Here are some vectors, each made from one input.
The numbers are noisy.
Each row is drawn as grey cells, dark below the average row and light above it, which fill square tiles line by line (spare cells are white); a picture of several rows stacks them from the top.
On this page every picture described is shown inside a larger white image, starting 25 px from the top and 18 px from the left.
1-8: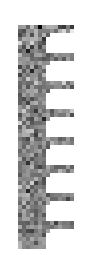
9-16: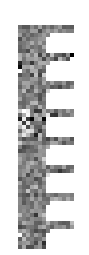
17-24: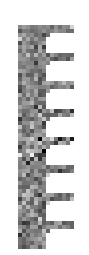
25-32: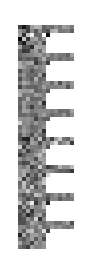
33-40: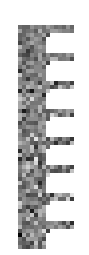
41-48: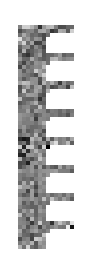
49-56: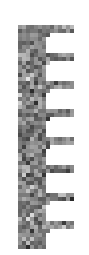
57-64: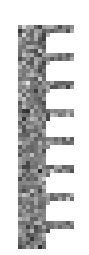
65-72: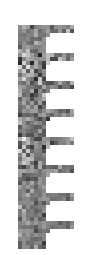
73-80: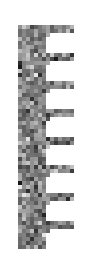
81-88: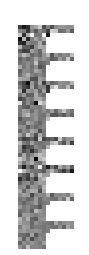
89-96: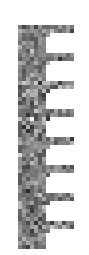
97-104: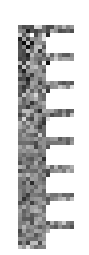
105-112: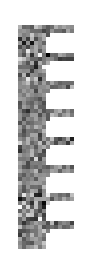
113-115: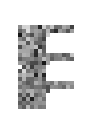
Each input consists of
either a point on a 7-point line and a true/false value, or a node of an 11-node tree.
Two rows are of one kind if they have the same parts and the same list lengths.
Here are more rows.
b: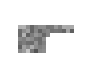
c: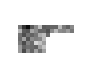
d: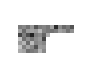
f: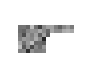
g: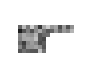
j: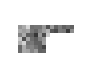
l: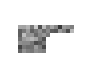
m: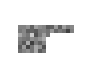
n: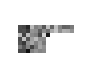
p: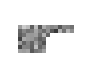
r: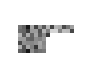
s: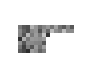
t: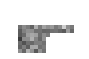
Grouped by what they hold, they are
b, g, j, l, m, p, t
c, d, f, n, r, s

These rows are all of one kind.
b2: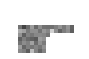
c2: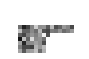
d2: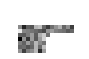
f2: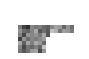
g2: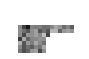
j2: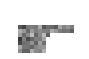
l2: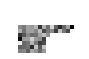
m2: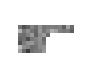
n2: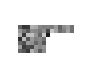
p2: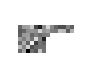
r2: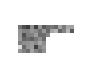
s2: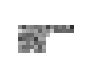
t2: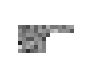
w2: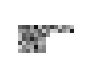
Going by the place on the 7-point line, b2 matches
n2, s2 and w2.
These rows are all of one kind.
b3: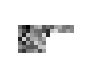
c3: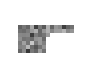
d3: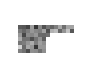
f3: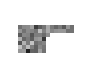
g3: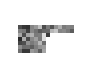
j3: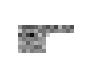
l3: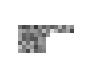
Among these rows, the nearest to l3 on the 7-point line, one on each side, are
c3 and d3.
